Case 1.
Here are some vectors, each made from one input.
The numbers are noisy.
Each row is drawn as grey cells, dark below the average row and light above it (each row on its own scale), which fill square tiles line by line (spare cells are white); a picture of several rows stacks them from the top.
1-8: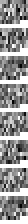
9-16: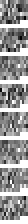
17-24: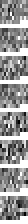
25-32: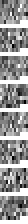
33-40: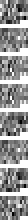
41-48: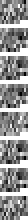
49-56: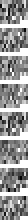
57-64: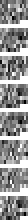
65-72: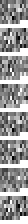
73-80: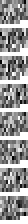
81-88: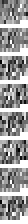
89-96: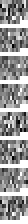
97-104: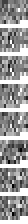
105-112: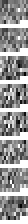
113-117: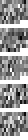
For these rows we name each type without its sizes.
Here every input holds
a point on a circle.
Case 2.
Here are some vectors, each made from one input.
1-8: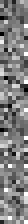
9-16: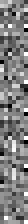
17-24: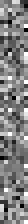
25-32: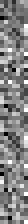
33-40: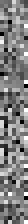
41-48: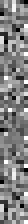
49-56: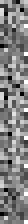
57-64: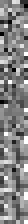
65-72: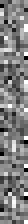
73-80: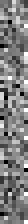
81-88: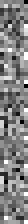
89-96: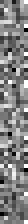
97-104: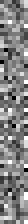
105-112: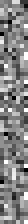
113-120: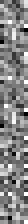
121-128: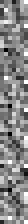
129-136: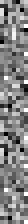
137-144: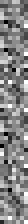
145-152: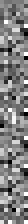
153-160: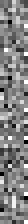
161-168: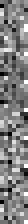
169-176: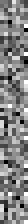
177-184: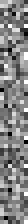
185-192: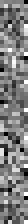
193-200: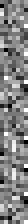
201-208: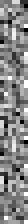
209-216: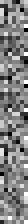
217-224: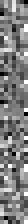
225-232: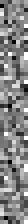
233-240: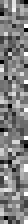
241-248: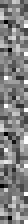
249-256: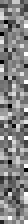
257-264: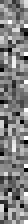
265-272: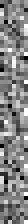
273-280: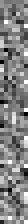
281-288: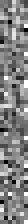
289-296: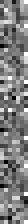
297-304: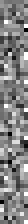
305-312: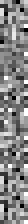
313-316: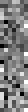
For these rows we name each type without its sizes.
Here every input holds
a point on a line.
